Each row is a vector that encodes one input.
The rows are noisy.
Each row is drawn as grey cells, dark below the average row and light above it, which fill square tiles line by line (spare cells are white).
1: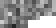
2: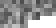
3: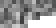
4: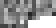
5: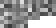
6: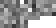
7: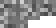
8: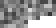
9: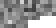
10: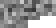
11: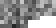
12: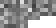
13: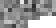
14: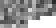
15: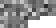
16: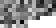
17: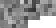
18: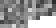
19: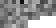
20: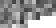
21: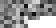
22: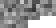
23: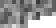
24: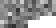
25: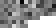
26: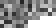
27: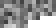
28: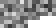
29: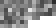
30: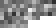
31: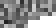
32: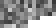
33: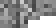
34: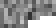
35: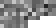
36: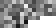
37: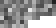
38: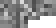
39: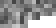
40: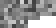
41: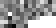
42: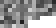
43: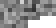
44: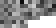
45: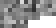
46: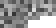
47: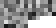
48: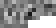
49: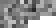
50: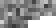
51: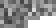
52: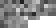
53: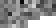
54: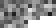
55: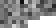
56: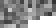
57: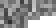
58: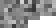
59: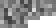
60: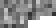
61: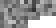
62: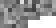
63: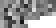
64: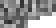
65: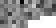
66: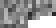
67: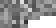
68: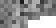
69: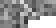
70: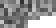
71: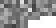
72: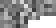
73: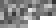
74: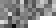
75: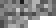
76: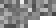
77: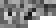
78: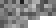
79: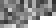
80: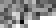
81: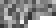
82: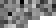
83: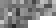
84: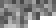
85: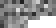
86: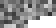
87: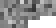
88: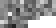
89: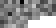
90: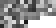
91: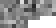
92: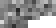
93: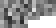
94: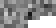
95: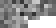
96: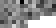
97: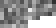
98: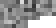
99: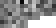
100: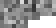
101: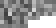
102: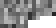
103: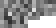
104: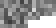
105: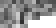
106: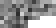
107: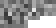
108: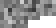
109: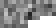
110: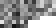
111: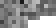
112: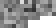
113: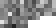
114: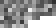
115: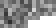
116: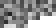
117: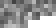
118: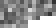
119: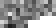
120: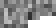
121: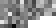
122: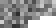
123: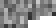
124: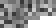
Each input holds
one of 4 labels and a true/false value.
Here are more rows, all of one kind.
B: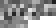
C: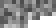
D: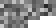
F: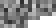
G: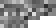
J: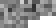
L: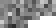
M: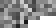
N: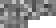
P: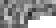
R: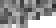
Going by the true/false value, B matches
C, F and R.
